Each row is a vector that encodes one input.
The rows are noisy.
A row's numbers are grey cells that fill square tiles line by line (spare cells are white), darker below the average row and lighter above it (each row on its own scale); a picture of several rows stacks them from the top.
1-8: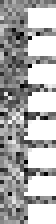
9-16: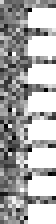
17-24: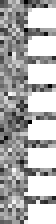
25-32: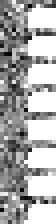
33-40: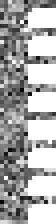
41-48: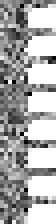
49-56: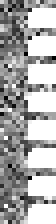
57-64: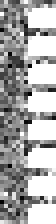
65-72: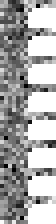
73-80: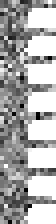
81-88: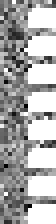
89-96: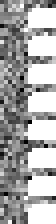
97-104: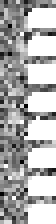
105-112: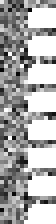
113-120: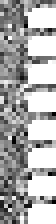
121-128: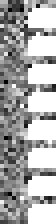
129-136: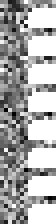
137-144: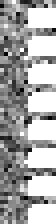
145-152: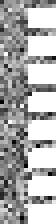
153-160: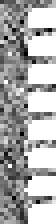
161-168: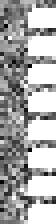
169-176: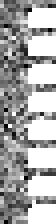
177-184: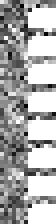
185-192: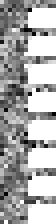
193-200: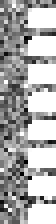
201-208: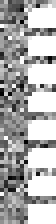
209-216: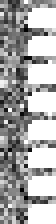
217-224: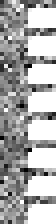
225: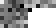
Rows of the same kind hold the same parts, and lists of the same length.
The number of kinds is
2.
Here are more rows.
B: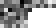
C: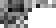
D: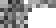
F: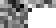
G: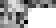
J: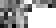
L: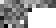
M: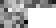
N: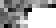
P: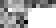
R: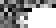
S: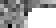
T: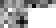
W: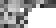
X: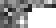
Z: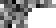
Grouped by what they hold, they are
B, C, D, F, G, J, L, M, N, P, S, T, W, X, Z
R

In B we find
three true/false values.
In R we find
a fixed value.
